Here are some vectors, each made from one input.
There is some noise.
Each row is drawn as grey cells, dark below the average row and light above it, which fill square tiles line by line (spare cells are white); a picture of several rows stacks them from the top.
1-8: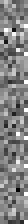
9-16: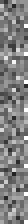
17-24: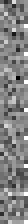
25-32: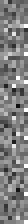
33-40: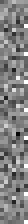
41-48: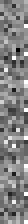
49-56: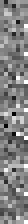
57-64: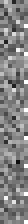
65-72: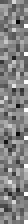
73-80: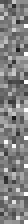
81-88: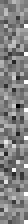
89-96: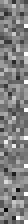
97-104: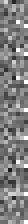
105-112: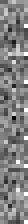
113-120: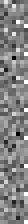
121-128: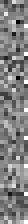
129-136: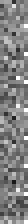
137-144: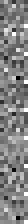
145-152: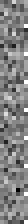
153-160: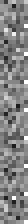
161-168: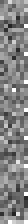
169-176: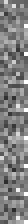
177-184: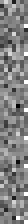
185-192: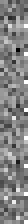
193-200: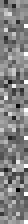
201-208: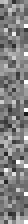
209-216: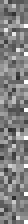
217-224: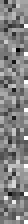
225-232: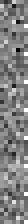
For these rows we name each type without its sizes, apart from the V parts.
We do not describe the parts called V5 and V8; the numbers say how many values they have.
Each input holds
a true/false value and a value of V5, together with either a point on a line, or a value of V8.
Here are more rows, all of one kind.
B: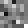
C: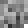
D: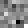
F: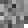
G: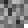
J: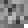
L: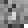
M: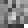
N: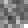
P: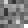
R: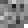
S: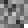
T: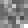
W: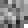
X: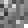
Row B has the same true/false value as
N, P, T and X.
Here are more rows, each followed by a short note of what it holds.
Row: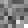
a point on a line, a true/false value and a value of V5
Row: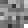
a true/false value, a value of V5 and a value of V8
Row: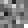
a true/false value, a value of V5 and a value of V8
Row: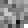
a true/false value, a value of V5 and a value of V8
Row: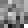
a true/false value, a value of V5 and a value of V8
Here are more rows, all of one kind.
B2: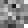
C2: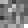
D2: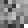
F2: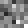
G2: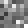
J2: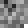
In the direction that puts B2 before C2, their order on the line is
B2, D2, J2, F2, C2, G2.
